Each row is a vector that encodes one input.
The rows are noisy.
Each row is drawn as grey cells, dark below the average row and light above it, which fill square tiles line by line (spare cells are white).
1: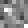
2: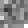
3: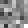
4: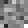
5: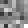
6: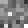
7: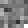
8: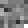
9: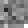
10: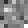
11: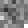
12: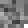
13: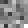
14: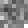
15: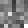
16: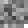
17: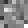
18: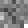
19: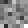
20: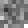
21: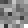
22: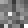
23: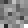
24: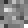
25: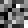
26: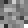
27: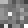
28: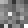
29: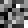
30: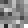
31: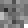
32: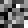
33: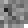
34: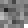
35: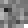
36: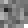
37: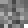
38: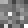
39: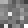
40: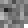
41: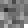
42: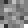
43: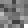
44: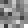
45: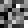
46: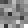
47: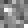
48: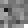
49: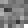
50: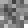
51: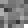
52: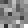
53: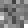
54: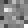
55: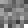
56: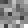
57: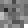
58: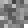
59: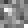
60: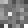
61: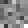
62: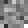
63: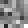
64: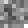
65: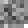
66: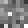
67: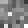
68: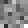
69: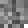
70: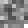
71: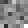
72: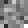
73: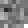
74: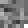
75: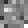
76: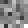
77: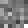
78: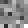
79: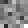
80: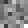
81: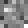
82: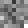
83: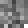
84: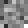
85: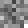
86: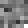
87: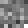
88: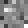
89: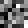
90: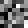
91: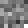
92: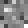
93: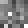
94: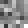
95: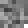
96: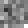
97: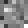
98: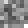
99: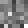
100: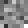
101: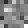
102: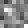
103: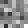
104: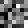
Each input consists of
a list of up to two points on a 6-point line.
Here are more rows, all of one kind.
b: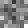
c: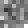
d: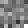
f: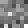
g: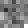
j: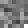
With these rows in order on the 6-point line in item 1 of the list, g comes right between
c and j.
